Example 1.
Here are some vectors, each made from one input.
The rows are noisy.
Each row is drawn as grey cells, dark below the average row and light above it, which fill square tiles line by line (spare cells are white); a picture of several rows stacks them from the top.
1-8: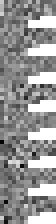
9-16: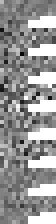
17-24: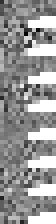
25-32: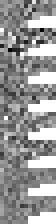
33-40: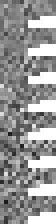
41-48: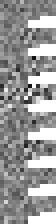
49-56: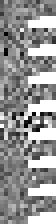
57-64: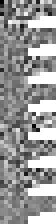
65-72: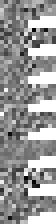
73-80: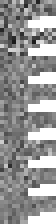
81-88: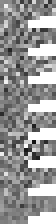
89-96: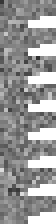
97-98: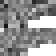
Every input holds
a list of up to two points on a 7-point line.
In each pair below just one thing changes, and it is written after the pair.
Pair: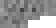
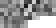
the place on the 7-point line in item 1 of the list
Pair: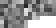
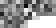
the place on the 7-point line in item 2 of the list
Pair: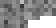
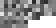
the place on the 7-point line in item 1 of the list
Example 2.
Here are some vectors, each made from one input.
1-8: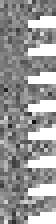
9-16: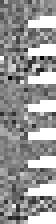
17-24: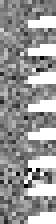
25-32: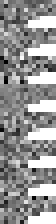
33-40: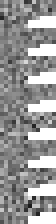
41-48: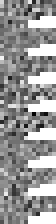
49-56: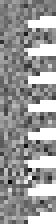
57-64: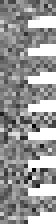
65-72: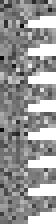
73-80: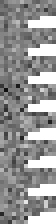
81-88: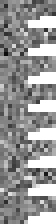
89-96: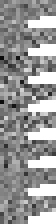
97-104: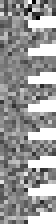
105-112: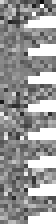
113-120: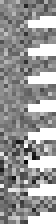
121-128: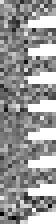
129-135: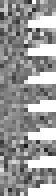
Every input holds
either a point on an 11-point circle, or a fixed value, or a node of a 12-node tree.
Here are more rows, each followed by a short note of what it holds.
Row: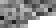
a point on an 11-point circle
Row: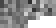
a point on an 11-point circle
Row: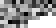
a fixed value
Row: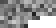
a node of a 12-node tree
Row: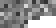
a point on an 11-point circle
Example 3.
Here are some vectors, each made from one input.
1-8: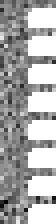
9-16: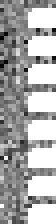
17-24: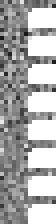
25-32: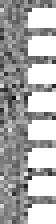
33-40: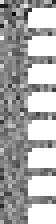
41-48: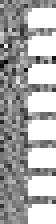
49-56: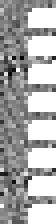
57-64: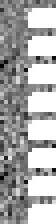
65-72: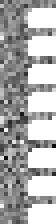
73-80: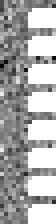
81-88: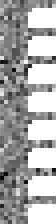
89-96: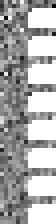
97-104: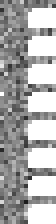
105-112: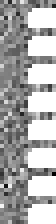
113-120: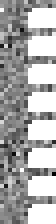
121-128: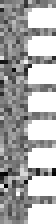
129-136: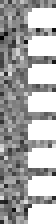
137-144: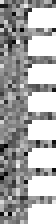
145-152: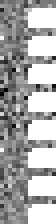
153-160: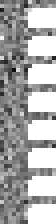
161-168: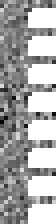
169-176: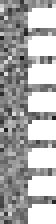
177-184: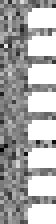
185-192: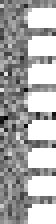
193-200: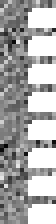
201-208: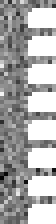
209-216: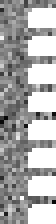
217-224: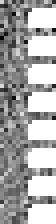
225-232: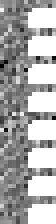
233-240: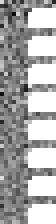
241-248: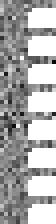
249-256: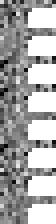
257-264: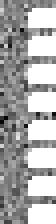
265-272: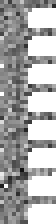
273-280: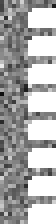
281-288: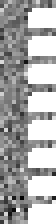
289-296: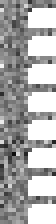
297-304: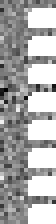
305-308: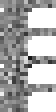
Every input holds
a true/false value, together with either a fixed value, or a node of an 11-node tree.
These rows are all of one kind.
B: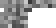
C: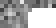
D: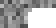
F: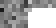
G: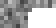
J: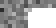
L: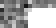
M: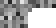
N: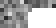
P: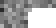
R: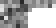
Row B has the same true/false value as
G and R.
